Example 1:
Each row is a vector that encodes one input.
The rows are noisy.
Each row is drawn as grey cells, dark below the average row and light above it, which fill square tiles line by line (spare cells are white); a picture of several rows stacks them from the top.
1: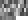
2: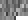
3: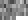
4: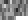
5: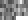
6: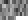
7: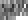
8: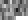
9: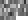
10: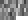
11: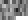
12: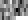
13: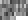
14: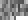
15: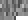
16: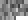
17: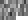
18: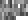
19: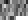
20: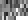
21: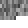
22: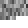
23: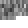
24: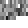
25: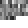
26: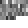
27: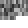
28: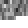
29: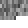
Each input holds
a point on a 7-point line.
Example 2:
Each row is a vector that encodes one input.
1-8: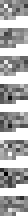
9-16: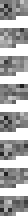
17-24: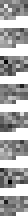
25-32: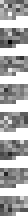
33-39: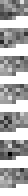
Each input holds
a point on an 8-point circle.
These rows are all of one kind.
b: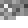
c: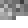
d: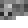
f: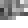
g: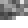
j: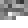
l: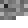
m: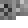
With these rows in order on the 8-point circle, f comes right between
g and m.
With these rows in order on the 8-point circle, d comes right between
b and g.
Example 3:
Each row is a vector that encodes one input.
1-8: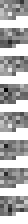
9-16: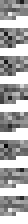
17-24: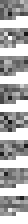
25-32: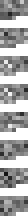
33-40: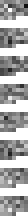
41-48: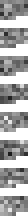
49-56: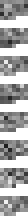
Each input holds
a point on an 8-point circle.
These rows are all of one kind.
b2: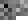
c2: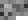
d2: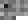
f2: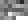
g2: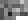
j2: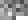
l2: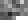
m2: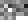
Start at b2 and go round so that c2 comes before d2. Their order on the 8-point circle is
b2, g2, l2, c2, m2, j2, f2, d2.
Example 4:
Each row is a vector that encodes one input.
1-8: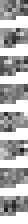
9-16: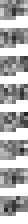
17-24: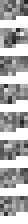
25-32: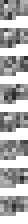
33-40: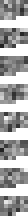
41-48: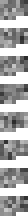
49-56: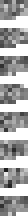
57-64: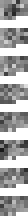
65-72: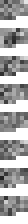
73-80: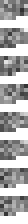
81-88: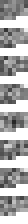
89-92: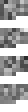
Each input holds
a point on a 12-point line.
